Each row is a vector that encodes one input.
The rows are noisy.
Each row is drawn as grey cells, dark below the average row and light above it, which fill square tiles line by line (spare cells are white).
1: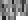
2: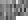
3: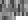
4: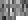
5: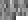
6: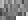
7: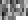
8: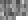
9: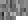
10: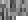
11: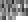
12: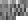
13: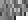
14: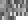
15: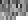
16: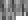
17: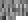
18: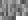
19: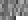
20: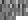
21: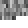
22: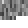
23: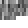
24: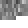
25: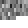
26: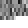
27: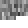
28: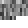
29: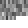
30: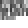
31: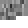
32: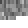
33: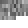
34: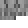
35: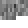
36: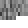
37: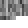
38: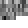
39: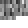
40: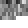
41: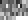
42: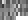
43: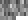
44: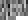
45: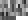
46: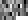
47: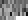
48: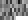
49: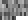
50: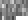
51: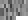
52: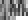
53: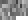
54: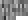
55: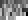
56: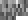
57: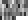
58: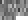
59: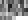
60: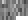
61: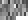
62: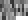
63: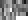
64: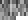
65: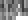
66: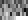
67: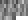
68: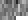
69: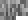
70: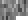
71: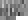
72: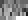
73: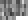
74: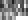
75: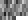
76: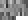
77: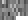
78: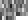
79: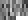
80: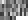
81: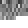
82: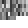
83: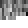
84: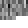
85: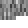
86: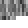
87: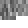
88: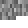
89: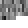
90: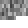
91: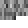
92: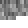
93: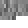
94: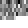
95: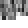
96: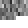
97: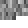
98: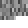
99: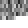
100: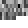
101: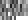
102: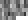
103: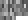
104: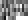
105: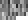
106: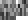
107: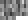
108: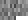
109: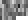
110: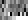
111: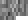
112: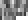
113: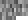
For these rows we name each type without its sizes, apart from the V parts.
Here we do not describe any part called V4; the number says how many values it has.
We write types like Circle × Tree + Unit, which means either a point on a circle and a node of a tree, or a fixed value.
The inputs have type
List(Line) + V4 × V4.
